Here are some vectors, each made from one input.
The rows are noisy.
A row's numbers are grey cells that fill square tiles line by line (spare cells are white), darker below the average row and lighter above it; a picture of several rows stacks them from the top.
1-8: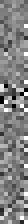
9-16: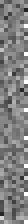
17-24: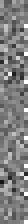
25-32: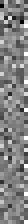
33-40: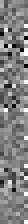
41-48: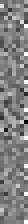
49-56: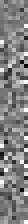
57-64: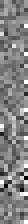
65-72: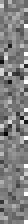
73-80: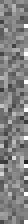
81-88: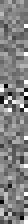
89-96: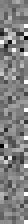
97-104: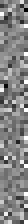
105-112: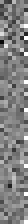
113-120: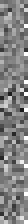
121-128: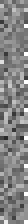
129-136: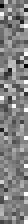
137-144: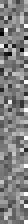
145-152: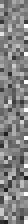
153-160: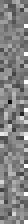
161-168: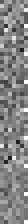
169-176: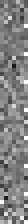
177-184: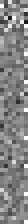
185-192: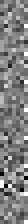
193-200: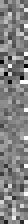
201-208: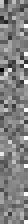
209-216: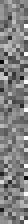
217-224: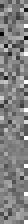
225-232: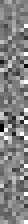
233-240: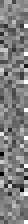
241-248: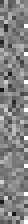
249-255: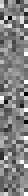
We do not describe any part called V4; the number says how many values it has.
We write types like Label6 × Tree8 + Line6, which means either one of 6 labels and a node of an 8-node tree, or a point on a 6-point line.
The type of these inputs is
(Bool × Circle8 + Unit) × V4 + Line9 × Tree10.
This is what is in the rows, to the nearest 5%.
About 60% of them hold a point on a 9-point line and a node of a 10-node tree. The rest hold a value of V4, together with either a point on an 8-point circle and a true/false value, or a fixed value.
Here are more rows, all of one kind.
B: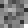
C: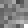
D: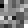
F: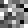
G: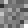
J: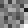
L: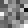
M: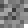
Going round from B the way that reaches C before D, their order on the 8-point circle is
B, J, C, F, G, L, M, D.
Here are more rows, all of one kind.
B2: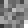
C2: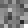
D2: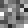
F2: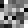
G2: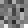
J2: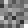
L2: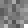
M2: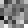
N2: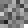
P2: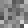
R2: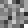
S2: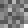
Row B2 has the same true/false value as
D2, F2, M2 and P2.
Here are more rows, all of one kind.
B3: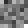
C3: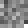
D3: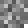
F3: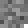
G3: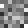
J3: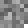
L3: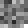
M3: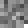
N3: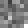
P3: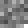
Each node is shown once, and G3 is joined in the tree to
N3.
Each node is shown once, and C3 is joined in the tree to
M3 and P3.
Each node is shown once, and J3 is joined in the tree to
P3.
